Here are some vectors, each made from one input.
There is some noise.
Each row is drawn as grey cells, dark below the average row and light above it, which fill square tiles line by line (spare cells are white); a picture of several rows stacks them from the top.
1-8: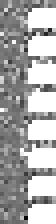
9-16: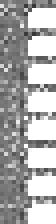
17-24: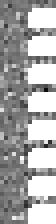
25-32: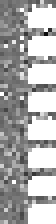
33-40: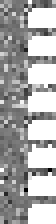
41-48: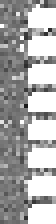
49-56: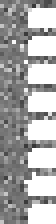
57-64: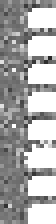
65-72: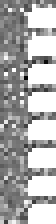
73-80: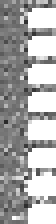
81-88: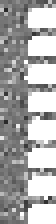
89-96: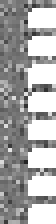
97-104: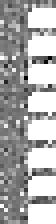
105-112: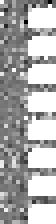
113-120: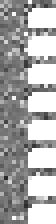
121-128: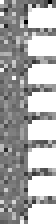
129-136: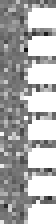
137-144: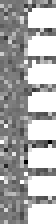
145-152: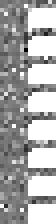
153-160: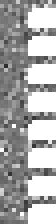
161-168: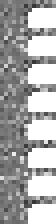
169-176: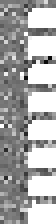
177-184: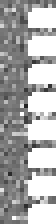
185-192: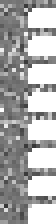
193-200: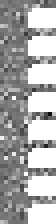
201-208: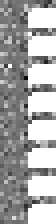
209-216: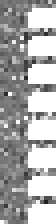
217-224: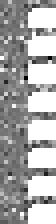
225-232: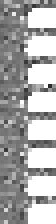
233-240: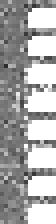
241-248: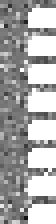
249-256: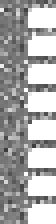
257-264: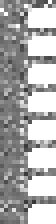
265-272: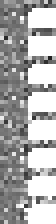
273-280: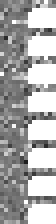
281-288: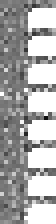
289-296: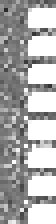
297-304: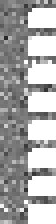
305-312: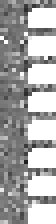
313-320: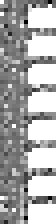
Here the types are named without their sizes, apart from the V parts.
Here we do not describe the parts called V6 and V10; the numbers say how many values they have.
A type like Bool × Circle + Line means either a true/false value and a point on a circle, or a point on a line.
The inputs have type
List(Line) + V6 × V10.
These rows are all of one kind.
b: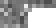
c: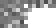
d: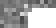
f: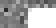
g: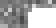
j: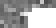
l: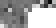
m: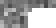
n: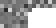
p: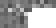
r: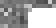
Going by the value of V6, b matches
d, p and r.
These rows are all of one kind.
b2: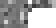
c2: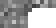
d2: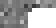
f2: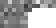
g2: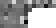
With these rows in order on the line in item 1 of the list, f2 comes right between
b2 and d2.
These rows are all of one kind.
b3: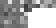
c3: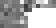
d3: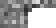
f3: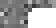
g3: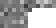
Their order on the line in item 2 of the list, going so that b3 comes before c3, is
g3, f3, b3, c3, d3.
